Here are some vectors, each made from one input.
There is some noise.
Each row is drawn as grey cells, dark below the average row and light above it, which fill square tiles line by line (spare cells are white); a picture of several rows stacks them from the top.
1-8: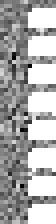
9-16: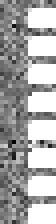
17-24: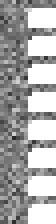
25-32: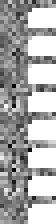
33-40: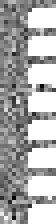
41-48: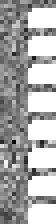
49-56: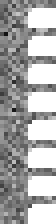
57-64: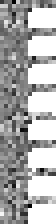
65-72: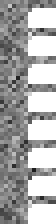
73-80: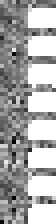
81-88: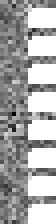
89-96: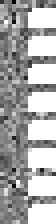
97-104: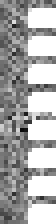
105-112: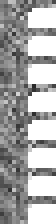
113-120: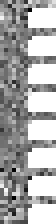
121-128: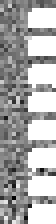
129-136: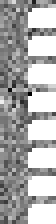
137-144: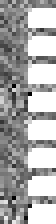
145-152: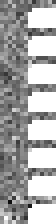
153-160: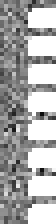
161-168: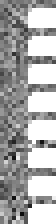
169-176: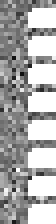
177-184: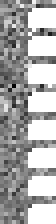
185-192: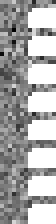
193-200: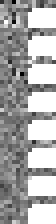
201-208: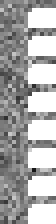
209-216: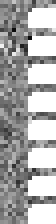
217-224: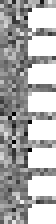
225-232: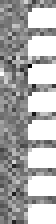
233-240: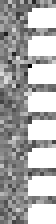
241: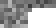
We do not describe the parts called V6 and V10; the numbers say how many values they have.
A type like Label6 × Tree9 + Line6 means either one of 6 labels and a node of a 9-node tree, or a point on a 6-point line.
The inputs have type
(Bool × (Tree9 + V10) + V6) × Circle8.
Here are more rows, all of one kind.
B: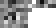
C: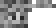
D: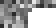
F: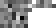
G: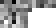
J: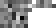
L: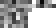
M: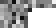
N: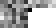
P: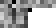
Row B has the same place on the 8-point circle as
F and J.
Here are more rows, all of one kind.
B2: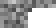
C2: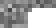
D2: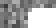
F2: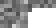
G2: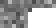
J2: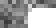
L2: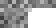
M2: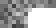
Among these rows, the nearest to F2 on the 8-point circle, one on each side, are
C2 and G2.
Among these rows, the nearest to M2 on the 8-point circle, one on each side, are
D2 and J2.
